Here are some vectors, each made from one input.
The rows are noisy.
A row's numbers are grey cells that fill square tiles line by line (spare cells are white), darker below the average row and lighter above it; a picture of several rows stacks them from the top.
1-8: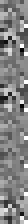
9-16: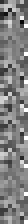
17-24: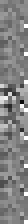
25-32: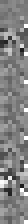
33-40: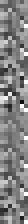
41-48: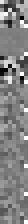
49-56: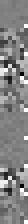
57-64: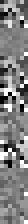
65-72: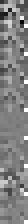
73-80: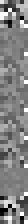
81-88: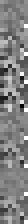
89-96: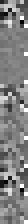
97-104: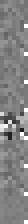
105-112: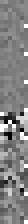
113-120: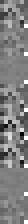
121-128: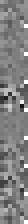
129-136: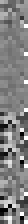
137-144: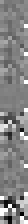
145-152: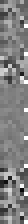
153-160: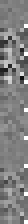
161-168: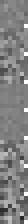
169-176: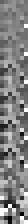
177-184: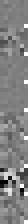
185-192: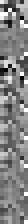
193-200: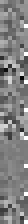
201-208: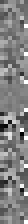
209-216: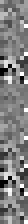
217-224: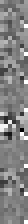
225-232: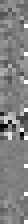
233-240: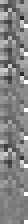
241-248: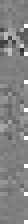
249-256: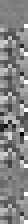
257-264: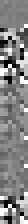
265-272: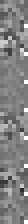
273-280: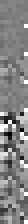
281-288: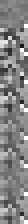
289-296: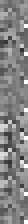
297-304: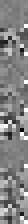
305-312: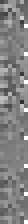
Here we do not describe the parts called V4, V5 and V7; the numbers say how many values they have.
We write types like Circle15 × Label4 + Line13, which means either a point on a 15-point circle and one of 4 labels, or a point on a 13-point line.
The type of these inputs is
(Bool × (Circle6 + Unit) + V4) × Line9 × V5 × V7.
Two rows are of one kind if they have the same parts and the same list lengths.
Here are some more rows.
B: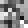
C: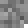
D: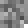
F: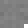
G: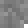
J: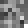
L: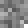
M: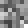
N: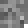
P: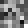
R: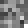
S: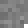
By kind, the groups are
B, D, F, S
C, G
J, L, M, N, P, R

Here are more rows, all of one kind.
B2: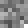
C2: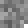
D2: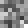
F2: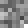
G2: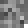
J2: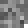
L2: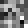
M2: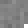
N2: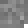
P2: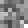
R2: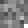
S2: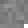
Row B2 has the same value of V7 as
F2 and G2.
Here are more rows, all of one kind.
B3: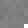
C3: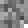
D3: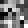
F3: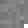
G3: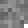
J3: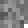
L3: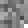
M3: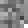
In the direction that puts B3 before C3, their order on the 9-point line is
L3, J3, M3, B3, F3, G3, D3, C3.
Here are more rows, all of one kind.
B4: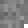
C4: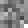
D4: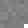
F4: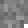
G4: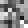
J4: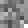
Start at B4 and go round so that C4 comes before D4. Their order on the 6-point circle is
B4, J4, C4, F4, D4, G4.
